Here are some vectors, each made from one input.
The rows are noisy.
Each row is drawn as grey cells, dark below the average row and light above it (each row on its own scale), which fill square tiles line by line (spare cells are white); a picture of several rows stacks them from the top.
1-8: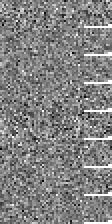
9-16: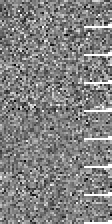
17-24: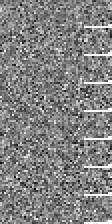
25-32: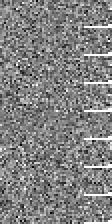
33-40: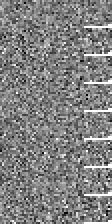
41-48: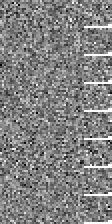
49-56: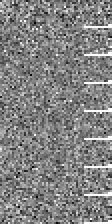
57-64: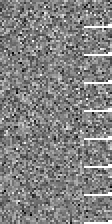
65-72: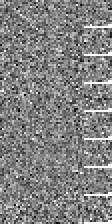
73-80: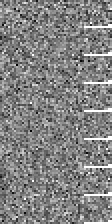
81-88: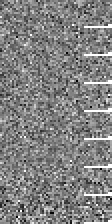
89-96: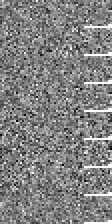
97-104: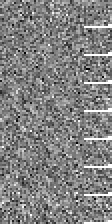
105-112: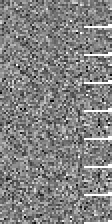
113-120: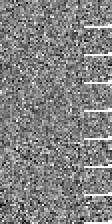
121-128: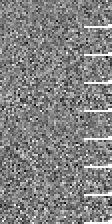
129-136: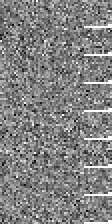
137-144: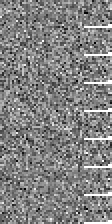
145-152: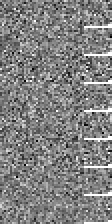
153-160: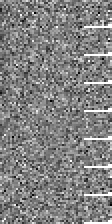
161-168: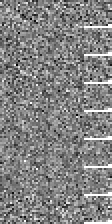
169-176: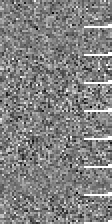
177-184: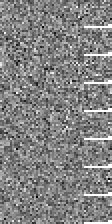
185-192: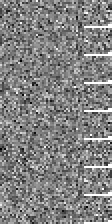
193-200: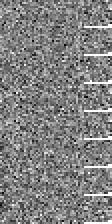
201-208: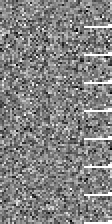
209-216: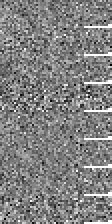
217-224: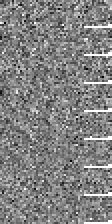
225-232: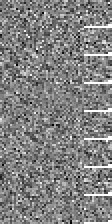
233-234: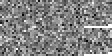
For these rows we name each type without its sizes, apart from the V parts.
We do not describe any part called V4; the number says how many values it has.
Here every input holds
a point on a line and a true/false value, together with either a point on a line and a node of a tree, or a value of V4.
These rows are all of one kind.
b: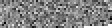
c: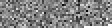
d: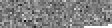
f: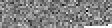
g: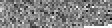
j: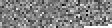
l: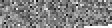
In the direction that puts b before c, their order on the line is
l, b, j, c, f, g, d.
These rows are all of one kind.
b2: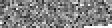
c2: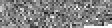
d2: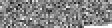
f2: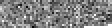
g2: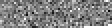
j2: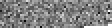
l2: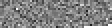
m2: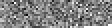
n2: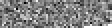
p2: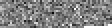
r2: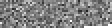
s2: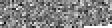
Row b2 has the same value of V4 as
c2, p2 and s2.
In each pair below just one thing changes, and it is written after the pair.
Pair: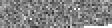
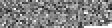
the value of V4
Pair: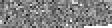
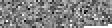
the value of V4
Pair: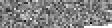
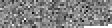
the place on the line
